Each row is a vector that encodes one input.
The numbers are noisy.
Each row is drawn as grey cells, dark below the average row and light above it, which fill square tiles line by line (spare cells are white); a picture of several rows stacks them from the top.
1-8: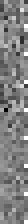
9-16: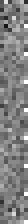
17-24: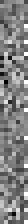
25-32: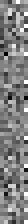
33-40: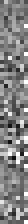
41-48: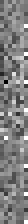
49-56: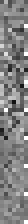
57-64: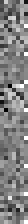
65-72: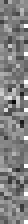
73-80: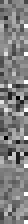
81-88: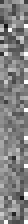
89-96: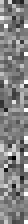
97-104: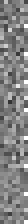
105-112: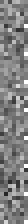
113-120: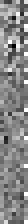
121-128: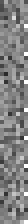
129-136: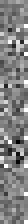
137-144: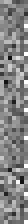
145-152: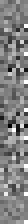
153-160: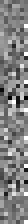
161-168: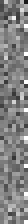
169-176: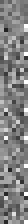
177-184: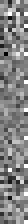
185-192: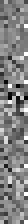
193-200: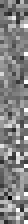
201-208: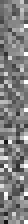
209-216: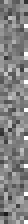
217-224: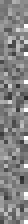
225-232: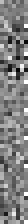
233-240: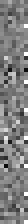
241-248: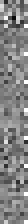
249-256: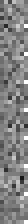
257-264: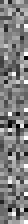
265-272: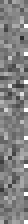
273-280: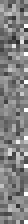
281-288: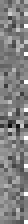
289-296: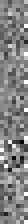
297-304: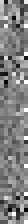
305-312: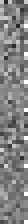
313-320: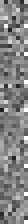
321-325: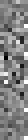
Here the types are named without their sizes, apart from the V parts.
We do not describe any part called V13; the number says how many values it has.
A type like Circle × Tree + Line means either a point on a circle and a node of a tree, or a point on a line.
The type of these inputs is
(Line + Tree × Tree × (Tree + Unit) + V13) × Tree.
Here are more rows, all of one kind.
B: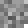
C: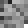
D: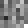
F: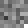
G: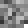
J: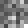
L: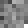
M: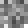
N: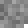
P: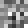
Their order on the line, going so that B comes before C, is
B, G, D, C, P, N, M, L, J, F.
